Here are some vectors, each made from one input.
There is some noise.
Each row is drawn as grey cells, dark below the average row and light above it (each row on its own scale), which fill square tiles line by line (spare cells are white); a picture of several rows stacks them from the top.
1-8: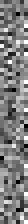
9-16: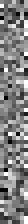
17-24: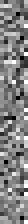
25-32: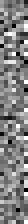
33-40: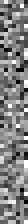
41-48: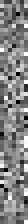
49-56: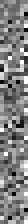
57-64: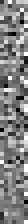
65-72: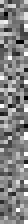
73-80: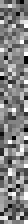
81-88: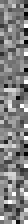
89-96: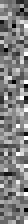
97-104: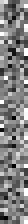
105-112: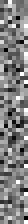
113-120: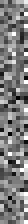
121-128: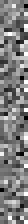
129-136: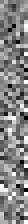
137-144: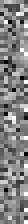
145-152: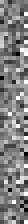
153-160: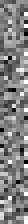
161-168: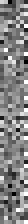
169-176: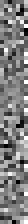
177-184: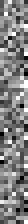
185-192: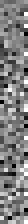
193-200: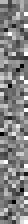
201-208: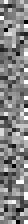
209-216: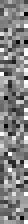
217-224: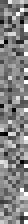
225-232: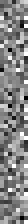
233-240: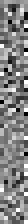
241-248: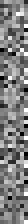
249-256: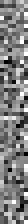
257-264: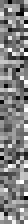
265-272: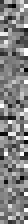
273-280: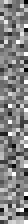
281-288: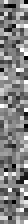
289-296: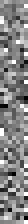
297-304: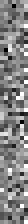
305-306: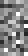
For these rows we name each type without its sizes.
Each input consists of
a point on a circle, together with either a point on a circle, or a point on a line.
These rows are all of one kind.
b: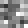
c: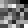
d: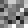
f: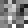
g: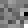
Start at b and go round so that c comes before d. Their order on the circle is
b, c, f, g, d.
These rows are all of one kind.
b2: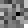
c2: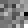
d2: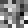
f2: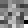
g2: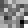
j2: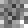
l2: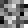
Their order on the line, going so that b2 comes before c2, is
j2, l2, d2, f2, g2, b2, c2.
